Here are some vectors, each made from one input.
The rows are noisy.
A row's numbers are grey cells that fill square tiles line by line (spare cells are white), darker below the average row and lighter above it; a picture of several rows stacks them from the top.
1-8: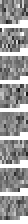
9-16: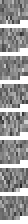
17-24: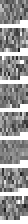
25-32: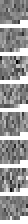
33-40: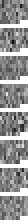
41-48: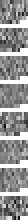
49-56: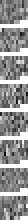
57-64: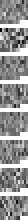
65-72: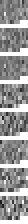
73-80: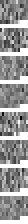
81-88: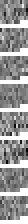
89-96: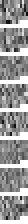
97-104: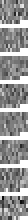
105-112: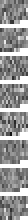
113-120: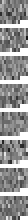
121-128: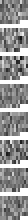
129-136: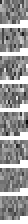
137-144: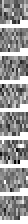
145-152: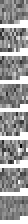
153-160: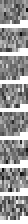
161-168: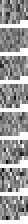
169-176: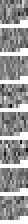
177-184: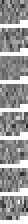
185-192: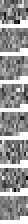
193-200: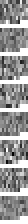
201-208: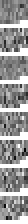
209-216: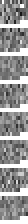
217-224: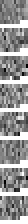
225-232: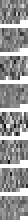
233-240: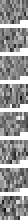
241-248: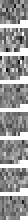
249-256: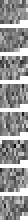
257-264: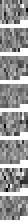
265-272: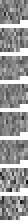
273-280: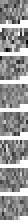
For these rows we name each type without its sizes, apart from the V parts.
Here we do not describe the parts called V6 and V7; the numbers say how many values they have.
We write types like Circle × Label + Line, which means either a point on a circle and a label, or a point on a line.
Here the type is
Bool × Label + (Line + V7) × V6.
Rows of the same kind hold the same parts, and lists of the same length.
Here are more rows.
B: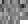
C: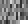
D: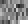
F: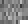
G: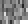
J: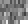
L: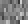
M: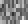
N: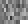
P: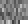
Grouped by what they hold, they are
B, D, F, G, L, N
C, J, P
M

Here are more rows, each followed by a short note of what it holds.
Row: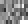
a label and a true/false value
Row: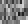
a label and a true/false value
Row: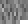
a point on a line and a value of V6
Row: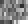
a point on a line and a value of V6
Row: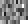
a label and a true/false value
